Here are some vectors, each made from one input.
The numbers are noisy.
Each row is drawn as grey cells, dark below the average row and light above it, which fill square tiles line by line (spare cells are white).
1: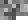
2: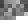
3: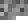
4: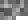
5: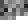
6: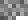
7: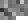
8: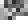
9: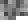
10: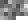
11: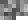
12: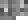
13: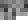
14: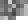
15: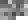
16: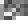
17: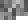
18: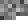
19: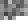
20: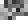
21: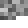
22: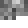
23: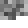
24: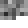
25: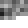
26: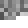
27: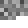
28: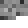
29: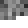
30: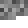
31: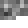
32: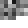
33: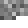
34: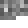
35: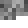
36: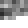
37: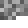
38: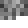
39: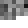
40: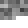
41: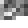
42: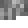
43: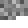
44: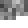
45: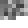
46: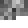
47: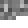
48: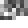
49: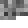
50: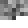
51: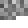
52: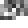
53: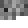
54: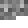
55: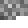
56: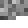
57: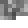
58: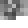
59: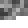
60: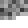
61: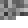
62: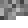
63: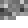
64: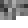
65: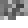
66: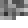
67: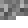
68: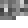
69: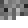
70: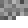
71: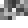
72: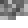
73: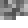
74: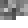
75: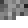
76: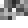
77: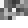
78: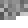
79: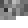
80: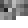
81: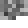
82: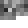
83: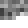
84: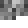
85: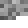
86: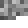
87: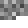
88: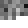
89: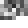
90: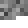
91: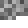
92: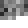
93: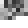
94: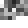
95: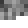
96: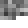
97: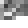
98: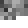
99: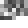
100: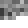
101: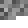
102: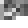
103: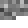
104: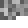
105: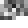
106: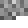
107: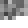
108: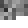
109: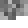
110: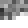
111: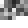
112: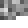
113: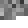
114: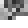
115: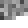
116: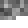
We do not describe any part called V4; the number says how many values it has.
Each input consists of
a value of V4, together with either a fixed value, or one of 6 labels and a node of an 8-node tree.
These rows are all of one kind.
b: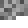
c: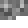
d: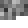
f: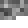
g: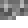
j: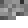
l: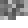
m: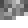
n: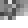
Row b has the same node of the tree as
d and f.
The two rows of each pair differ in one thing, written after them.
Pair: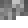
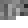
the node of the tree
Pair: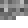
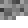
the node of the tree
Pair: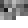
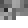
the label
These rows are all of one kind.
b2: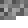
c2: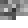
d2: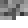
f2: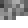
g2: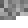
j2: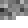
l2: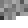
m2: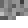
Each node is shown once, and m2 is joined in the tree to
b2 and g2.
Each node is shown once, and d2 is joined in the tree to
c2 and f2.
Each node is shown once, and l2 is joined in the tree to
j2.
